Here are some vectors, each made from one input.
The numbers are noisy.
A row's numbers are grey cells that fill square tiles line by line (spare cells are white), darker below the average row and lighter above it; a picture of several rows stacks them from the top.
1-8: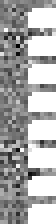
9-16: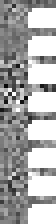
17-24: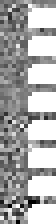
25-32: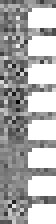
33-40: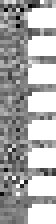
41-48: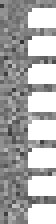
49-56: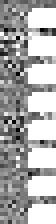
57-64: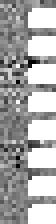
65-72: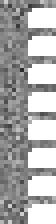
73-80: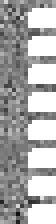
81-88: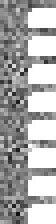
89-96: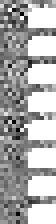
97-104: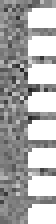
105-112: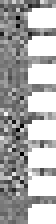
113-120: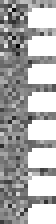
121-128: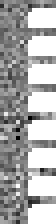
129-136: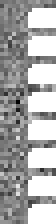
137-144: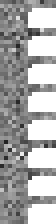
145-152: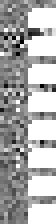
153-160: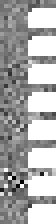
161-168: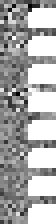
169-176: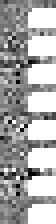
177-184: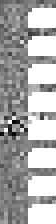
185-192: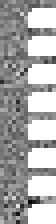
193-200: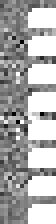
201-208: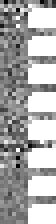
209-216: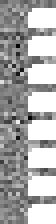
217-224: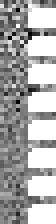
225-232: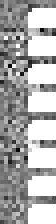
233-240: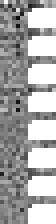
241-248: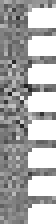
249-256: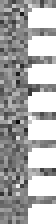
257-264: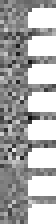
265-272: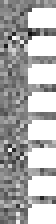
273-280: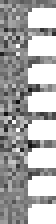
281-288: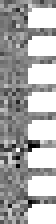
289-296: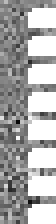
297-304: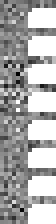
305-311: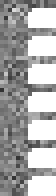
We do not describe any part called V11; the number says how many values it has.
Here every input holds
a point on a 14-point line, together with either a point on a 6-point circle and a true/false value, or a value of V11.
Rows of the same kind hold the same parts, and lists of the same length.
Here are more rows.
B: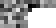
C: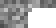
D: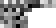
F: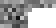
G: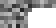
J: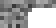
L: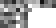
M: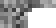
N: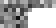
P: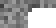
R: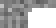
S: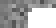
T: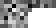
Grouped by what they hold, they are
B, D, F, M, P, R, S, T
C, G, J, L, N

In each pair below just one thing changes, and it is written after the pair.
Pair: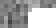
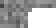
the true/false value
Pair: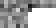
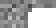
the true/false value
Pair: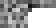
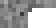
the place on the 14-point line
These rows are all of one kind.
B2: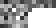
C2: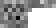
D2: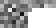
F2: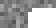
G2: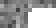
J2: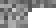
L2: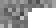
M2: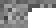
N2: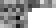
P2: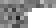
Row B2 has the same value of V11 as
C2, D2, F2 and G2.
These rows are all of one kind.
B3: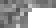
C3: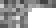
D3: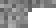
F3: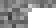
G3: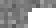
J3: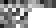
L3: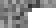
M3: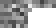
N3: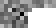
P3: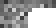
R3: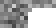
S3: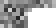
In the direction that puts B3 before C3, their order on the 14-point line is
J3, F3, B3, P3, G3, R3, M3, N3, L3, D3, S3, C3.
